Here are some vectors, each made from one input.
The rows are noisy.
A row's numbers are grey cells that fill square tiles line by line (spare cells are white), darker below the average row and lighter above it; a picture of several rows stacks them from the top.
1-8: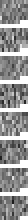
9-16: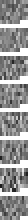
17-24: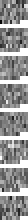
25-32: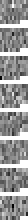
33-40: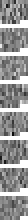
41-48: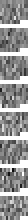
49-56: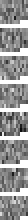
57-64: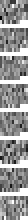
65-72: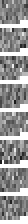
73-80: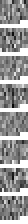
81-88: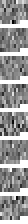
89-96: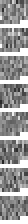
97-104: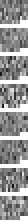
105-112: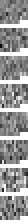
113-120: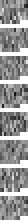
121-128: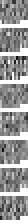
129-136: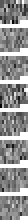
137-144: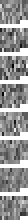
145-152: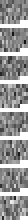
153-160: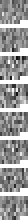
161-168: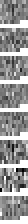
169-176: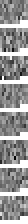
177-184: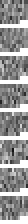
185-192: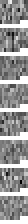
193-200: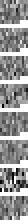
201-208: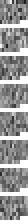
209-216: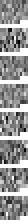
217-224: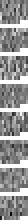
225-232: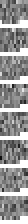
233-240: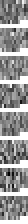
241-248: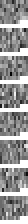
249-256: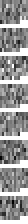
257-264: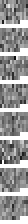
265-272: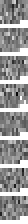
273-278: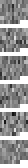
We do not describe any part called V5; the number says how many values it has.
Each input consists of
either a point on a 17-point circle and four true/false values, or a value of V5.
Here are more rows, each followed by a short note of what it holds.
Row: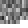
a point on a 17-point circle and four true/false values
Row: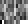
a value of V5
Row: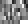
a value of V5
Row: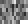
a point on a 17-point circle and four true/false values
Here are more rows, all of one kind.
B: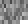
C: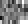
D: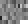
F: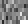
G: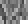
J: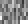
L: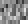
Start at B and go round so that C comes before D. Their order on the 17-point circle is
B, C, D, F, L, J, G.
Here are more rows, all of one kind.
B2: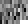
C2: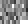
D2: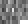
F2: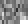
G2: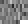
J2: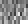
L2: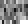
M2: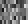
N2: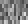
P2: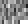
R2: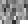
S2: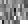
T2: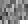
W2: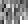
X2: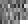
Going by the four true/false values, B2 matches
F2, L2, N2 and X2.
